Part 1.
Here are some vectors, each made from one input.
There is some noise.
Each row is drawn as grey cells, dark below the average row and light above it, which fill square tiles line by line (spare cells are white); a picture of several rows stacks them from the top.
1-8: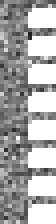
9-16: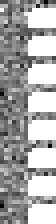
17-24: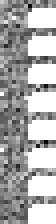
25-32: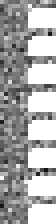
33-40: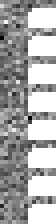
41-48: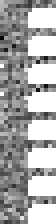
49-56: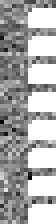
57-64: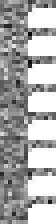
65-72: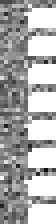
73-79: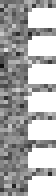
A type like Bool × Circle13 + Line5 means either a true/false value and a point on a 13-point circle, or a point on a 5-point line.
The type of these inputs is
Bool × (Tree10 + Unit).
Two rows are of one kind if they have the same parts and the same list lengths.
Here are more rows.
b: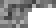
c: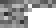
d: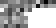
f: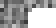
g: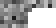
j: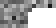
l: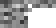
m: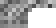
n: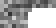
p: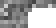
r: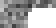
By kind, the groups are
b, f, g, j, m, n, p, r
c, d, l

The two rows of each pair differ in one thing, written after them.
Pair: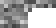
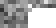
the true/false value
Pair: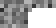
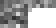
the node of the tree
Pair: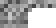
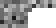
the node of the tree
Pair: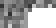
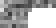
the node of the tree
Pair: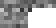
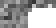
the node of the tree
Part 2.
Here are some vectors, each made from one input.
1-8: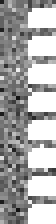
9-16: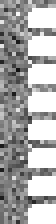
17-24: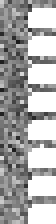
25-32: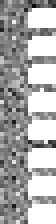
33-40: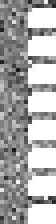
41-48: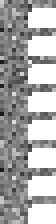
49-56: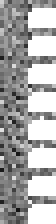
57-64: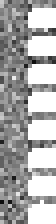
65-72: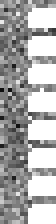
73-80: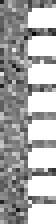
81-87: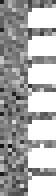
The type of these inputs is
Line6 + Line10.
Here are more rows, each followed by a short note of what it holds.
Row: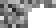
a point on a 6-point line
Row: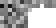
a point on a 6-point line
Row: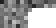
a point on a 10-point line
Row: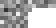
a point on a 10-point line
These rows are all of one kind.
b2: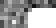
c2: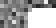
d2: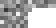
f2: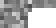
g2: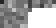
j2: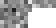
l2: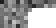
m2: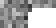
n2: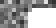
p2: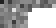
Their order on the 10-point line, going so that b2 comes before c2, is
d2, j2, f2, m2, p2, g2, l2, b2, c2, n2.
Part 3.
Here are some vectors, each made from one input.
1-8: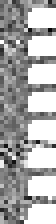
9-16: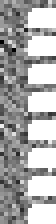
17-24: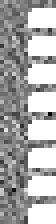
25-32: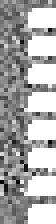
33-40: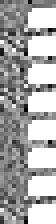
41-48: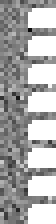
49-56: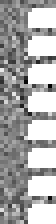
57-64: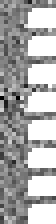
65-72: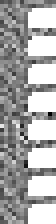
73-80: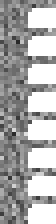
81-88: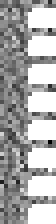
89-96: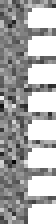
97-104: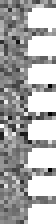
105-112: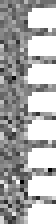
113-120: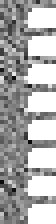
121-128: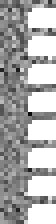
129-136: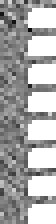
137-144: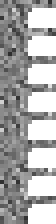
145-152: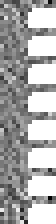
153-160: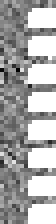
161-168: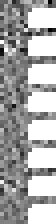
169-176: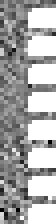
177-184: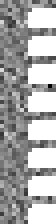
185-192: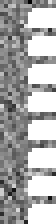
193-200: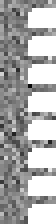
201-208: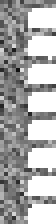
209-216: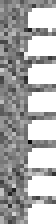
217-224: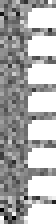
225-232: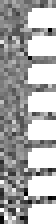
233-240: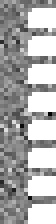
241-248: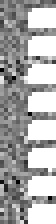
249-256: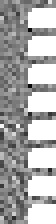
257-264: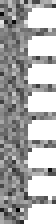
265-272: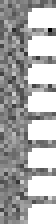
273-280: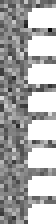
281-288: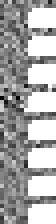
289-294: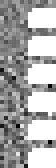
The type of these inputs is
Label8 + Line15.
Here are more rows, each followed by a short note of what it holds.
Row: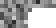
one of 8 labels
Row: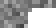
a point on a 15-point line
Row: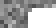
a point on a 15-point line
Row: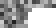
one of 8 labels
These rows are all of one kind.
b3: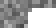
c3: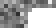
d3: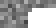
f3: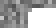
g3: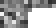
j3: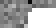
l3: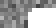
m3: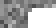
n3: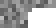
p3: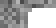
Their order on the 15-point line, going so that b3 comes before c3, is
m3, p3, f3, l3, n3, d3, b3, c3, g3, j3.
